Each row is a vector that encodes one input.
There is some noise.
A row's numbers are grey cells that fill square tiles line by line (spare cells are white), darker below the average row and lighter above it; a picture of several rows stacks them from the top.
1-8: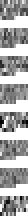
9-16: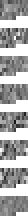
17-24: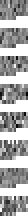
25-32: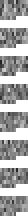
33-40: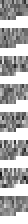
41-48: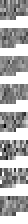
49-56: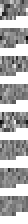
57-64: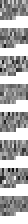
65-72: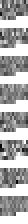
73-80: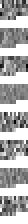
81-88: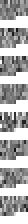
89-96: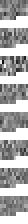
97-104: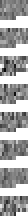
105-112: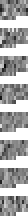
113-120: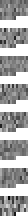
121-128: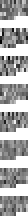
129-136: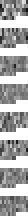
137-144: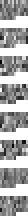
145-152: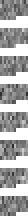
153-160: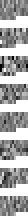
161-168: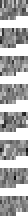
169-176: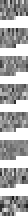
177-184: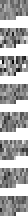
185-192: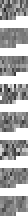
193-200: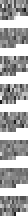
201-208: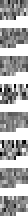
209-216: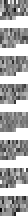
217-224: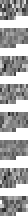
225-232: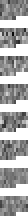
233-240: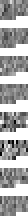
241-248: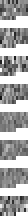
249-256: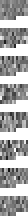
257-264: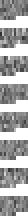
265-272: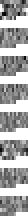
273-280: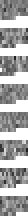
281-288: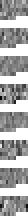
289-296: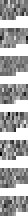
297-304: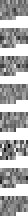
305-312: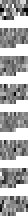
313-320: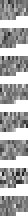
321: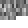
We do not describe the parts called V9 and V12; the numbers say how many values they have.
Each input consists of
a node of each of two 10-node trees, a value of V9 and a value of V12, together with either a fixed value, or a node of a 10-node tree.
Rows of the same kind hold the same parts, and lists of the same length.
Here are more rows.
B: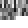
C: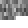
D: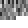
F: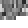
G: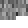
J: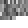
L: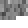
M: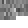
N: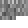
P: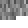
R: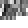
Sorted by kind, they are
B, C, F, N, P, R
D, G, J, L, M

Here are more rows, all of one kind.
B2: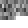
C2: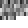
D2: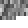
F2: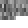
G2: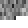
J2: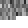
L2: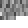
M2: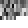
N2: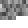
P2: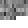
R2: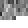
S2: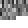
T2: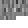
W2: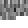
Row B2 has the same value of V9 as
F2, G2 and W2.
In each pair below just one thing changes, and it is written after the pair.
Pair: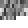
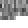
the value of V9
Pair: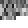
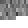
the value of V12
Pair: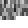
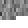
the value of V9
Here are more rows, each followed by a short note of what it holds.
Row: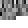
a node of each of three 10-node trees, a value of V9 and a value of V12
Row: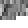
a node of each of two 10-node trees, a value of V9 and a value of V12
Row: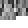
a node of each of three 10-node trees, a value of V9 and a value of V12
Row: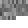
a node of each of two 10-node trees, a value of V9 and a value of V12
